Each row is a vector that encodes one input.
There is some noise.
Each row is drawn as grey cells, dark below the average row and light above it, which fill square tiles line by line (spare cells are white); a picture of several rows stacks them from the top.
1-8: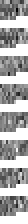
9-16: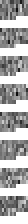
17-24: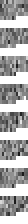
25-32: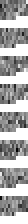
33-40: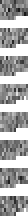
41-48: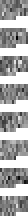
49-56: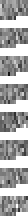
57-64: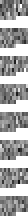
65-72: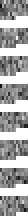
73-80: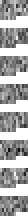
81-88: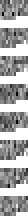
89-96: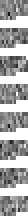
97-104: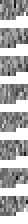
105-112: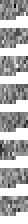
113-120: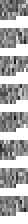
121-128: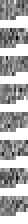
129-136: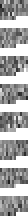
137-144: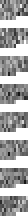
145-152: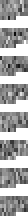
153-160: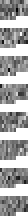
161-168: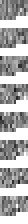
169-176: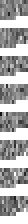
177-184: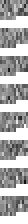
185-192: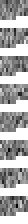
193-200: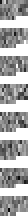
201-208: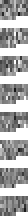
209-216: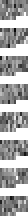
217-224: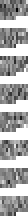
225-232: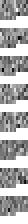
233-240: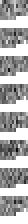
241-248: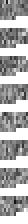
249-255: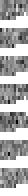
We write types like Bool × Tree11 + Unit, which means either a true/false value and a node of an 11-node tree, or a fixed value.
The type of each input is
(Label6 + Line4) × Line4 × Line4 × Line4.
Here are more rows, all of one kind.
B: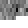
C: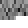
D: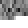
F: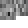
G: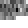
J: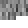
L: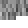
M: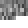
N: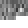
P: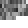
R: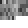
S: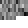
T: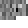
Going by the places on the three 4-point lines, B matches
J, L and N.
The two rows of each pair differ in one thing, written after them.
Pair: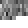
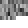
the label
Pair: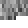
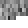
the place on one of the three 4-point lines
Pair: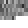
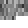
the place on one of the three 4-point lines
